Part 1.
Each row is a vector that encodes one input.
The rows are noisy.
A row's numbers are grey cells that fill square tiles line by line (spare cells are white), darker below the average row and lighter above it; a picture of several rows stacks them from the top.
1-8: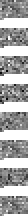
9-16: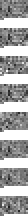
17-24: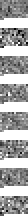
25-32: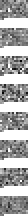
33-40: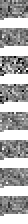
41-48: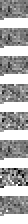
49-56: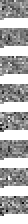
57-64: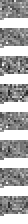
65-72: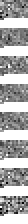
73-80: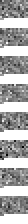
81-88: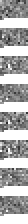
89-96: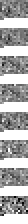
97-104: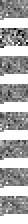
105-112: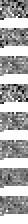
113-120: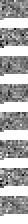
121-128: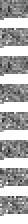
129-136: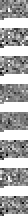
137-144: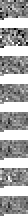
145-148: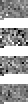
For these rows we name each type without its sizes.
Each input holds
either a fixed value, or three true/false values.
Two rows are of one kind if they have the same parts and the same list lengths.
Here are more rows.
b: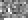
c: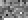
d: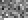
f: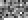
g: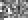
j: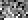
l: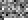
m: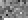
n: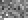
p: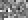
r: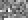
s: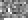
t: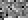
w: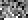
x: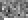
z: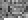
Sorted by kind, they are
b, c, d, f, g, l, m, n, p, r, s, t, x, z
j, w

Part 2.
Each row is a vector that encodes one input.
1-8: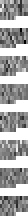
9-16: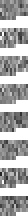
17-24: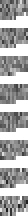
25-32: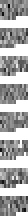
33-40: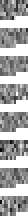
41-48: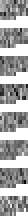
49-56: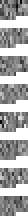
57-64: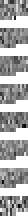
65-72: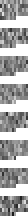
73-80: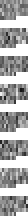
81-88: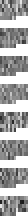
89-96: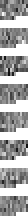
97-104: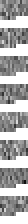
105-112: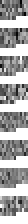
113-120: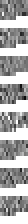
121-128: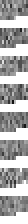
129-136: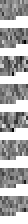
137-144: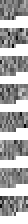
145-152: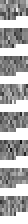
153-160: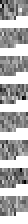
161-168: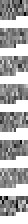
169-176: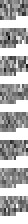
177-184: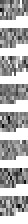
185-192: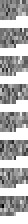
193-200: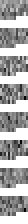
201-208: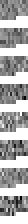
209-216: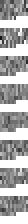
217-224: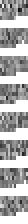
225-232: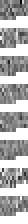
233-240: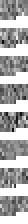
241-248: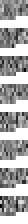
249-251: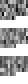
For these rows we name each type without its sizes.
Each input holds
a point on a circle.
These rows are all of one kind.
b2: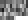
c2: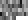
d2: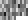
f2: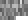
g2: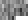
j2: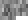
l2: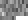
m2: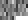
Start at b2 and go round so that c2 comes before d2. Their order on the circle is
b2, f2, g2, j2, m2, l2, c2, d2.
